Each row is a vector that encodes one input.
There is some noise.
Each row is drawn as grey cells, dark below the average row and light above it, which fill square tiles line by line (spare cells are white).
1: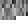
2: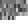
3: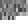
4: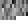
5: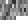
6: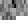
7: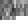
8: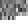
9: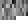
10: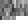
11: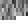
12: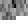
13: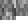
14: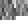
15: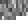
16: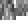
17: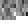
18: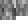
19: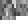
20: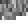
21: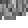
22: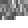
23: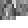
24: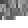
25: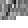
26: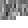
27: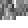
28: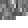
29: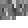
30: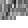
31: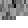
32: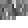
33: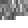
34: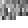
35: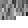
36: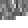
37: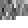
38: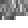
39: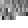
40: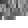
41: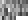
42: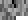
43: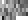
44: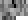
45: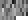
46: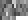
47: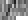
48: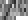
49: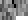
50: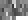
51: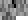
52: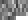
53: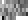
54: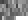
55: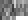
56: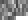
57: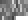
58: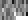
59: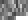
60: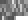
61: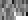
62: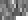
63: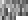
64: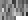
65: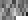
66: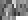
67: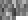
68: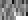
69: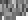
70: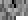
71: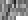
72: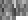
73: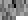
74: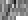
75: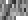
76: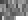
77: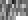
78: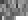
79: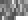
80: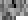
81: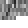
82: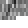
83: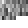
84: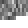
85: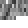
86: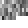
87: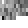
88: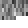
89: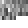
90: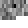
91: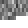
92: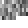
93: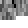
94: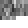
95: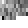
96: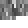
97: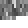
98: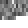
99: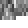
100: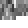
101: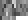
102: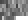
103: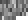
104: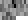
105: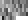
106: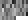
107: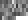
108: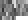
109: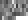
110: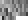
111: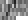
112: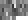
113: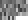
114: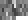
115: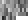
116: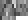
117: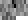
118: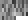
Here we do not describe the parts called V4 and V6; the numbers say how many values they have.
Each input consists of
either a fixed value, or one of 5 labels and a value of V4, or a true/false value and a value of V6.
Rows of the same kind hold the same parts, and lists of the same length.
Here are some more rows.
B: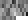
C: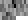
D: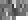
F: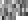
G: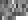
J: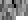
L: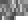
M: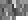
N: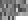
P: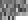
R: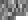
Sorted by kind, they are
B, C, F, J
D, G, L, M, R
N, P

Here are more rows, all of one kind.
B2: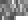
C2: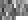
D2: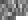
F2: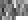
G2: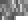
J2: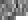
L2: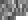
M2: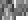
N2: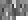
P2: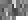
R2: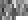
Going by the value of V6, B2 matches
C2, F2, G2 and R2.
